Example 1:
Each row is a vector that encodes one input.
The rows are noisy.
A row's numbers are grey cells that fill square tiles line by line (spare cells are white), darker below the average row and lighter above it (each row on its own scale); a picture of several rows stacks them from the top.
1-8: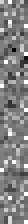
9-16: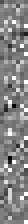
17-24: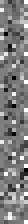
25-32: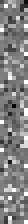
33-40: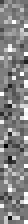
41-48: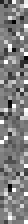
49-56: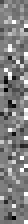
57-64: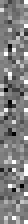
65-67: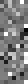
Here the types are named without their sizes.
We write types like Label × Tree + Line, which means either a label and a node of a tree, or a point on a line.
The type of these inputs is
Bool × Bool × Bool × Bool + Unit.
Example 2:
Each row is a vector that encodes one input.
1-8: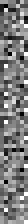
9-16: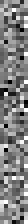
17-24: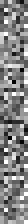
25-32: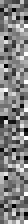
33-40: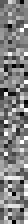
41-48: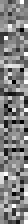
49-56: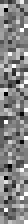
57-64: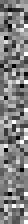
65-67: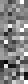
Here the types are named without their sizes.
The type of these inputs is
Bool × Bool × Bool × Bool.
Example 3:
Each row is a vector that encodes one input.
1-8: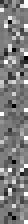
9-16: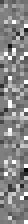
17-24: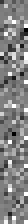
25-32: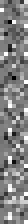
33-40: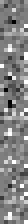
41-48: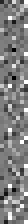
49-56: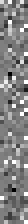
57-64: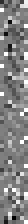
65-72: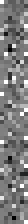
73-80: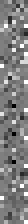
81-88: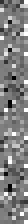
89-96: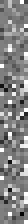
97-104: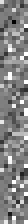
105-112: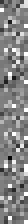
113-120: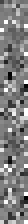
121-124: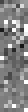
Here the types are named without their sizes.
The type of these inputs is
Bool × Bool × Bool × Bool + Unit.
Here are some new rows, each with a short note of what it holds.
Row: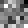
a fixed value
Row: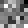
a fixed value
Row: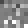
four true/false values
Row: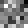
a fixed value
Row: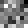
a fixed value
